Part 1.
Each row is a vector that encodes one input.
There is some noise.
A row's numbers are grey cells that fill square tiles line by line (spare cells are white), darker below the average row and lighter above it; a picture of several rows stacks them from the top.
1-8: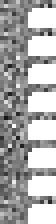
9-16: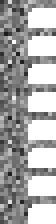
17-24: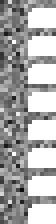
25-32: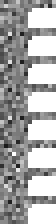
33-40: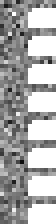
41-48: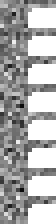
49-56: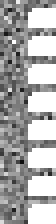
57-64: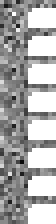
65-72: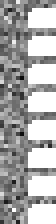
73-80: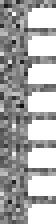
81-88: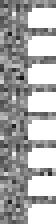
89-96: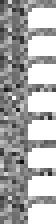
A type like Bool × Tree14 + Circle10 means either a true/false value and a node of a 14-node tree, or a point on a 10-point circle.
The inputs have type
Circle9.
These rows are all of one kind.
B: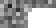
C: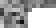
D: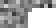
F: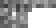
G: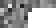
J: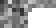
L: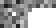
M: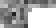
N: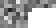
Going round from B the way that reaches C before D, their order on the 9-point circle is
B, M, C, D, N, G, F, L, J.
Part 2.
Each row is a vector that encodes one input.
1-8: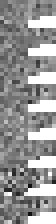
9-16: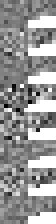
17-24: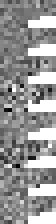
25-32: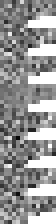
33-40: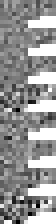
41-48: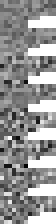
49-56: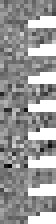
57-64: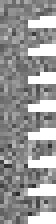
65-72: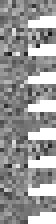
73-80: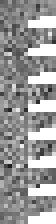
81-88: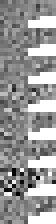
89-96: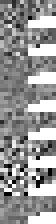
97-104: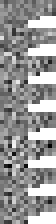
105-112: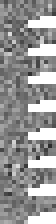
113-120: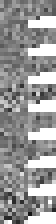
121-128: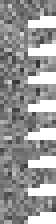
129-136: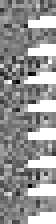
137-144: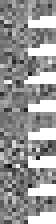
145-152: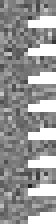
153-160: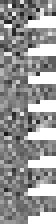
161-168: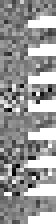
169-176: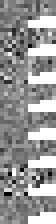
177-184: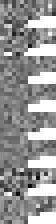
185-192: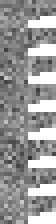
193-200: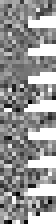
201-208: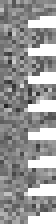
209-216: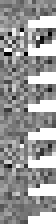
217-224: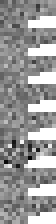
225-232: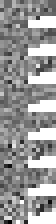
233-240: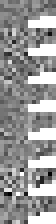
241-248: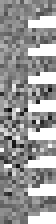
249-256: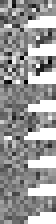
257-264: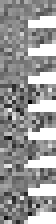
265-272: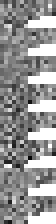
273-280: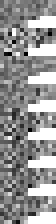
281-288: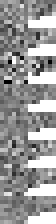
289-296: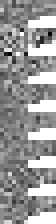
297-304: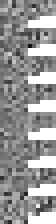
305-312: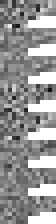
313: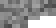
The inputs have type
Circle10.
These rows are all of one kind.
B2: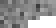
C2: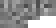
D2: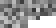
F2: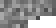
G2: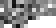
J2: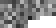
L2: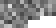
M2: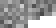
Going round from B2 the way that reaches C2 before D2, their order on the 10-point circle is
B2, C2, J2, L2, F2, D2, G2, M2.
